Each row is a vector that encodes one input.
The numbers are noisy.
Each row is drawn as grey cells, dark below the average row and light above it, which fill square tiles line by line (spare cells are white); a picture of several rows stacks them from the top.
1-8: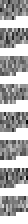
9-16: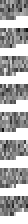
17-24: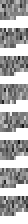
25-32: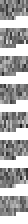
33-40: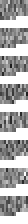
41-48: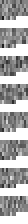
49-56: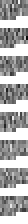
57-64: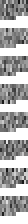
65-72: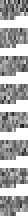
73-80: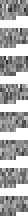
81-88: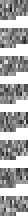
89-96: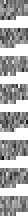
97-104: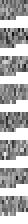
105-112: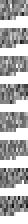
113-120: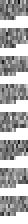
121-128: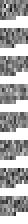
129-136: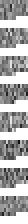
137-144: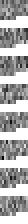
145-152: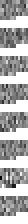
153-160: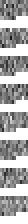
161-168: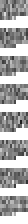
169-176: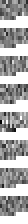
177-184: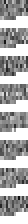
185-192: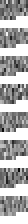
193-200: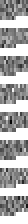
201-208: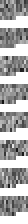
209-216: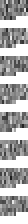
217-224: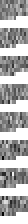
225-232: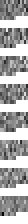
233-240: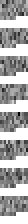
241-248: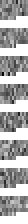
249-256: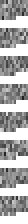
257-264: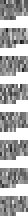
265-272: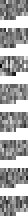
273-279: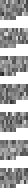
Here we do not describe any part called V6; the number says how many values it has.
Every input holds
either a point on a 10-point circle, or a fixed value, or three true/false values and a value of V6.
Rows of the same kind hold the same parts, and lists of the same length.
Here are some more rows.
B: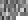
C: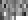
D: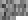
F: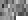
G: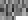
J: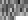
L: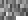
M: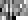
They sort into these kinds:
B, C, D, F, L
G, J
M

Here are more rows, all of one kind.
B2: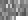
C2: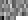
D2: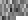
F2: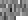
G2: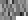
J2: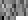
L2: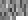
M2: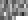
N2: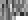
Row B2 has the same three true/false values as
C2 and M2.
